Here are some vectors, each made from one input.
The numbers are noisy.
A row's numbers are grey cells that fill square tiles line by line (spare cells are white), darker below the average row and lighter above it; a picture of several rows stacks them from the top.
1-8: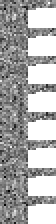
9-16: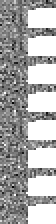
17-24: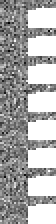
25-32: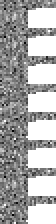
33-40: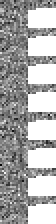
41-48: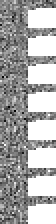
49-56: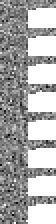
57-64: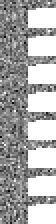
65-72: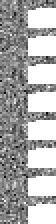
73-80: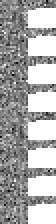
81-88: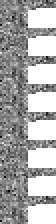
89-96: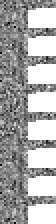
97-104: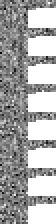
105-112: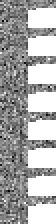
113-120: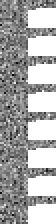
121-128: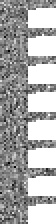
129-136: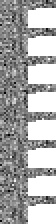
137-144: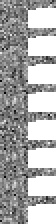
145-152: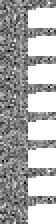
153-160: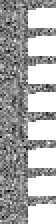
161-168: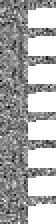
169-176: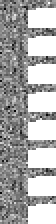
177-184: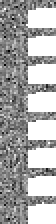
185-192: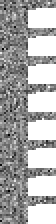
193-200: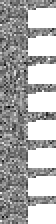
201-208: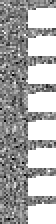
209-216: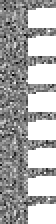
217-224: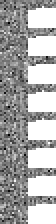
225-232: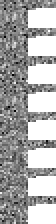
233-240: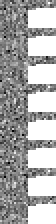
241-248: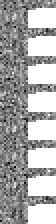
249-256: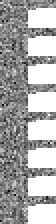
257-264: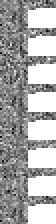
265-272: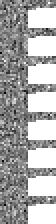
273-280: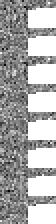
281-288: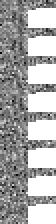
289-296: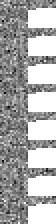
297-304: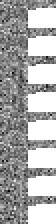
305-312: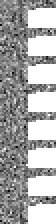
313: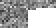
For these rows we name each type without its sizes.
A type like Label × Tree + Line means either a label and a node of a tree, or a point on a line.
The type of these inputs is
Bool × (Tree + Unit) + Line.
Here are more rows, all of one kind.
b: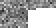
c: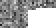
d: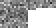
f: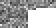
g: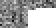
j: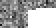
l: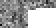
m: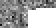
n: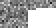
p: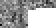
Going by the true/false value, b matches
d, f and n.
